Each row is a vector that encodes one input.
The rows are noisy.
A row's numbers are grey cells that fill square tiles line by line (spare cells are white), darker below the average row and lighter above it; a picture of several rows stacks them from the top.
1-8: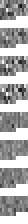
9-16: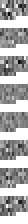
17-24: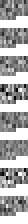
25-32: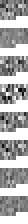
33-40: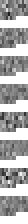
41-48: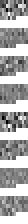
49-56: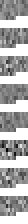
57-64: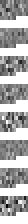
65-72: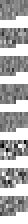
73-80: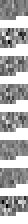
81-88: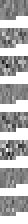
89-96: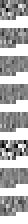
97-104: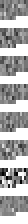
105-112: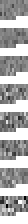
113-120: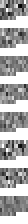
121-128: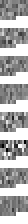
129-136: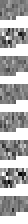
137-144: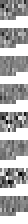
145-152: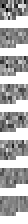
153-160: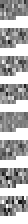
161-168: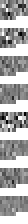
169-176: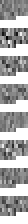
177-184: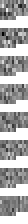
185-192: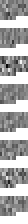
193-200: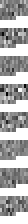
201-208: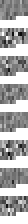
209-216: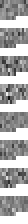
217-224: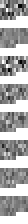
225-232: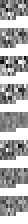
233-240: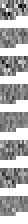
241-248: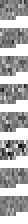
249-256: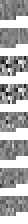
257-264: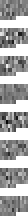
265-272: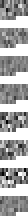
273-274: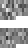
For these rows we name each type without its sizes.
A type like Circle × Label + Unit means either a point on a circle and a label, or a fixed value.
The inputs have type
Circle × Line × Line × Line.
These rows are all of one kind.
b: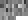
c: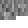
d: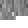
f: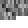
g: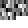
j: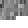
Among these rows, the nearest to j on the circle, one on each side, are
d and g.
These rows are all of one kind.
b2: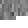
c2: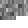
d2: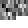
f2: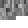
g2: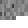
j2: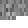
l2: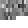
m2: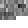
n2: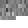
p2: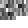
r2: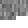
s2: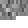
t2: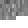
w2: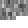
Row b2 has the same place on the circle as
c2, p2 and r2.
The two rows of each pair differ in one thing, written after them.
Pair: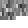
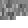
the place on one of the three lines
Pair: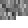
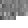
the place on the circle
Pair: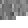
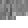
the place on the circle
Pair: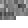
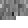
the place on the circle
